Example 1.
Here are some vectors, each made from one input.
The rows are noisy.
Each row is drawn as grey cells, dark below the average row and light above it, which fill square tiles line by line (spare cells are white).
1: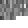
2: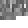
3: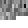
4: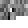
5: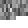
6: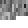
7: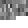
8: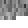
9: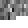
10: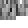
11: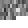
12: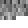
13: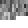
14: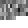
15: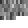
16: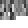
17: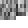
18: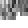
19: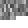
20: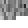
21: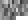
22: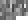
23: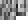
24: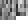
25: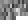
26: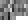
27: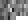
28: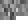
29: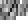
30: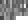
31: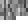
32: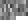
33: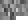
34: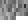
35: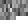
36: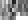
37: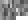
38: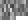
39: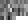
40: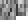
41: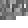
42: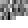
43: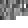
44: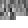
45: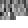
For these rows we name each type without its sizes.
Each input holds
either a point on a circle, or a fixed value.
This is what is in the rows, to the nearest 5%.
About 85% of them hold a point on a circle. The rest hold a fixed value.
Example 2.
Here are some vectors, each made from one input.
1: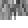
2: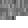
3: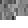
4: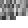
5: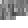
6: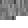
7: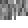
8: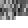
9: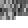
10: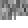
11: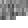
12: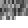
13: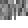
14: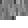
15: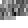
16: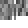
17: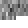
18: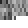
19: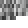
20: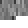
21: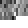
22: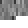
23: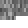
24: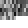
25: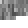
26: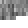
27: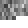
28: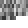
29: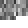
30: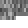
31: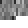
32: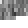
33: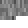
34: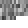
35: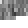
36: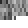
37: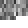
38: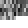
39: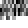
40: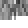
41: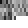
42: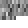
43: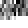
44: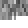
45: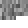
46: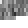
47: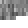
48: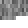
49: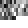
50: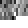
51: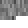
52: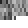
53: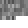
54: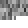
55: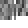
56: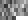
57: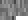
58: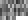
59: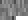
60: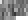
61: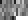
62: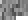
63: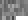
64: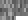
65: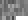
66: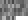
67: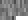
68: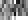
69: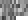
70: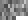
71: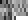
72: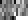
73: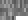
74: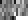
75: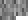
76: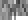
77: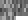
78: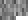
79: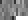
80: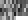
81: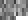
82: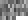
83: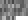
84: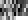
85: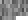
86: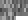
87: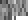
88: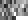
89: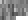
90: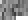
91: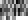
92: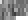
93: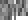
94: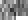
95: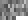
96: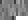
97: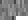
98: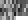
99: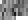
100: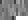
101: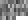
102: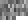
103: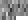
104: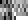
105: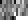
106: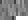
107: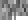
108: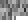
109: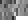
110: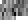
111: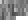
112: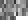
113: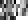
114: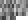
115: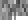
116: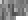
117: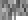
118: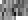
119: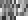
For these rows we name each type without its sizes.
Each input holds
a point on a line.
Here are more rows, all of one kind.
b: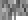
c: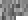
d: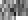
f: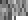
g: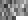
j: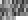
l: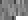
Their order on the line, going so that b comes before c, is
f, b, d, c, j, l, g.
